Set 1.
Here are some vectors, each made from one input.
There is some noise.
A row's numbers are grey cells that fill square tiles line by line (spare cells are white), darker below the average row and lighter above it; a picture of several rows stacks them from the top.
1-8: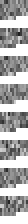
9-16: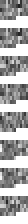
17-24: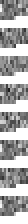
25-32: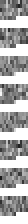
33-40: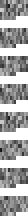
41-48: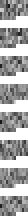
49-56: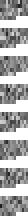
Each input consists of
a point on a 9-point circle.
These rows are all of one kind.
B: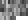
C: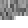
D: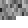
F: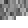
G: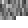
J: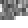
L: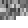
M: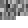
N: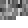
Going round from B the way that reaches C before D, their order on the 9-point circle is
B, G, F, L, M, J, C, D, N.
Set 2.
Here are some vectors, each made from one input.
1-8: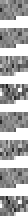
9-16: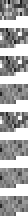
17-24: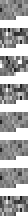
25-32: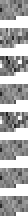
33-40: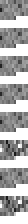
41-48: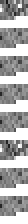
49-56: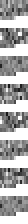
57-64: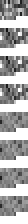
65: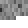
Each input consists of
a point on a 4-point line.
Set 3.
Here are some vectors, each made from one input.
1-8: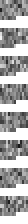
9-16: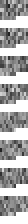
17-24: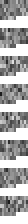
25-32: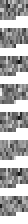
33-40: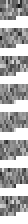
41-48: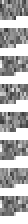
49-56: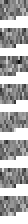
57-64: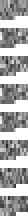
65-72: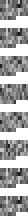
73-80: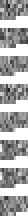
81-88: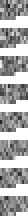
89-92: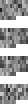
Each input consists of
a point on a 9-point circle.
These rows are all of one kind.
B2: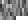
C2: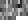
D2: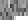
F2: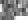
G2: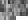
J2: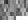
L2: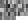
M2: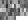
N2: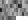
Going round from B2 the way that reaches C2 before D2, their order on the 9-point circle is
B2, G2, C2, N2, D2, F2, L2, M2, J2.
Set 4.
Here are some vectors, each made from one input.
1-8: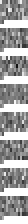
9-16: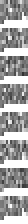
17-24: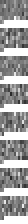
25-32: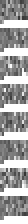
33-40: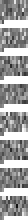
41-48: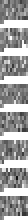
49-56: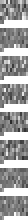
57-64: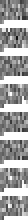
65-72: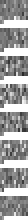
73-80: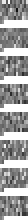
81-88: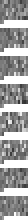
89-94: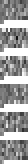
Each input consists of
a point on a 16-point line.
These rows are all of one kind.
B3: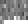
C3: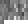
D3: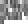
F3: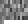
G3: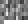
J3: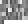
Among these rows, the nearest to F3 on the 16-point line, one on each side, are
B3 and G3.
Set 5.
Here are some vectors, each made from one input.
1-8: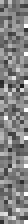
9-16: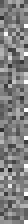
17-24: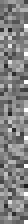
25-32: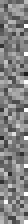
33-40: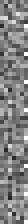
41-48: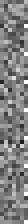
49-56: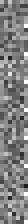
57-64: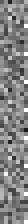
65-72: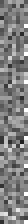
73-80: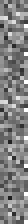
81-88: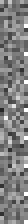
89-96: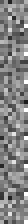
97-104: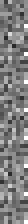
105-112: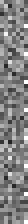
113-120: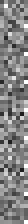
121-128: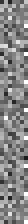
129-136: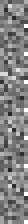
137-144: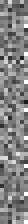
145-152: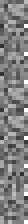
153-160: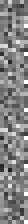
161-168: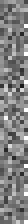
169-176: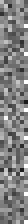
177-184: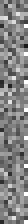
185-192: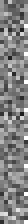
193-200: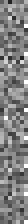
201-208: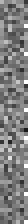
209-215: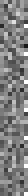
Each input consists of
a point on a 19-point line.
